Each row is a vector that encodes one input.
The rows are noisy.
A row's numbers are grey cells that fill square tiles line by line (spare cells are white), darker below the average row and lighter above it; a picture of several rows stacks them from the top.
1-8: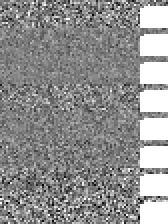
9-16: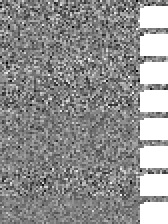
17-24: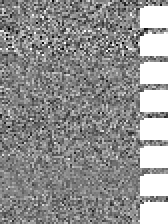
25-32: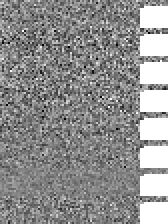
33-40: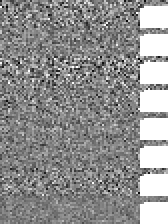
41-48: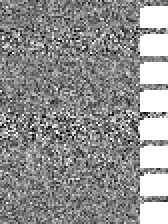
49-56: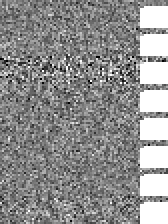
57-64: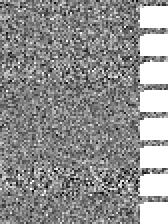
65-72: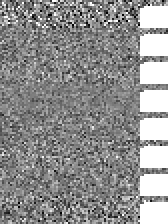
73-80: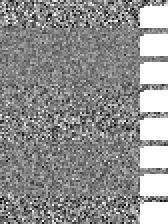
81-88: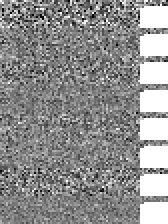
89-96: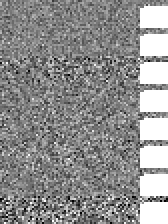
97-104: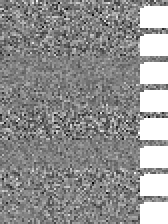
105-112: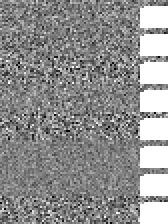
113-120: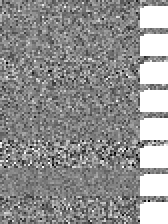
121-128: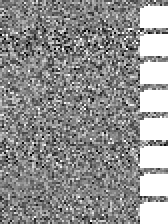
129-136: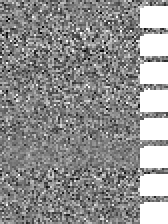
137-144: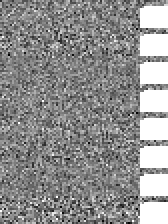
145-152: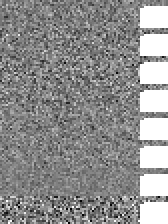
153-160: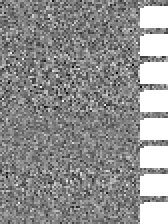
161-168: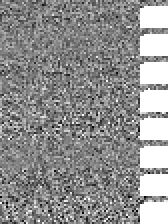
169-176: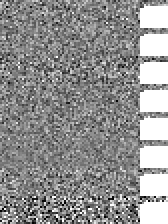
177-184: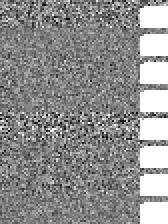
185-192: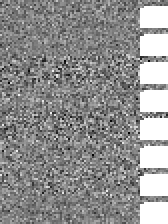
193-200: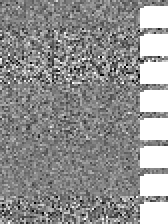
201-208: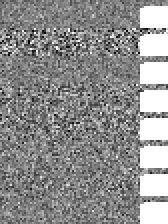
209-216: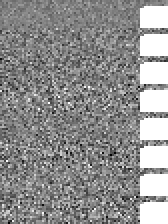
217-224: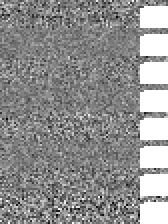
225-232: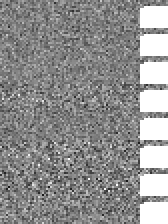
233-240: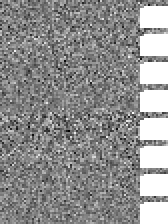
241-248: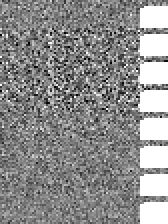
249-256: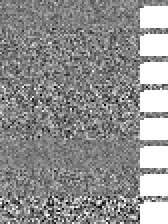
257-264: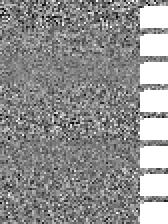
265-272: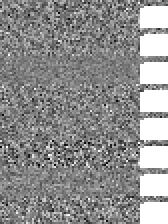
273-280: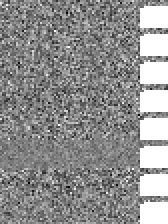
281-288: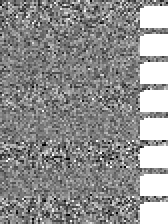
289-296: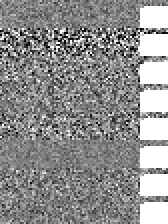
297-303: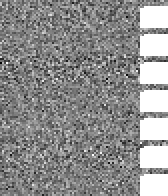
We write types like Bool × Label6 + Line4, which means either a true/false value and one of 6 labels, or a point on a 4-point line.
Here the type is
(Bool × Label5 × Line10 + Line7) × Tree10 × (Tree10 + Unit).
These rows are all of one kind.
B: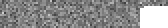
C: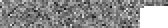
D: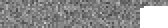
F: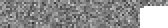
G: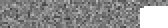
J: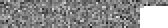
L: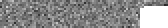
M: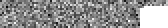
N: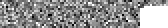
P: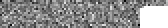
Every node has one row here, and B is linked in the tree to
D and G.
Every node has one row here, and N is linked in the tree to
J and P.
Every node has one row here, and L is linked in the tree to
G and J.
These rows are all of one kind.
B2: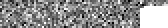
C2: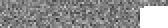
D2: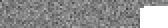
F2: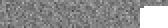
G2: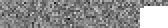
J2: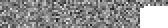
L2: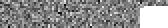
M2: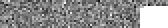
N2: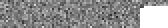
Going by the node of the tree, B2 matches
C2, F2 and M2.
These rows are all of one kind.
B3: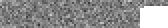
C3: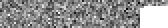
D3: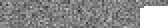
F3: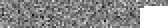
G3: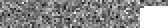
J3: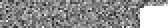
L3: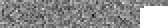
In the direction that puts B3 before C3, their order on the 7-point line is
G3, F3, D3, J3, L3, B3, C3.
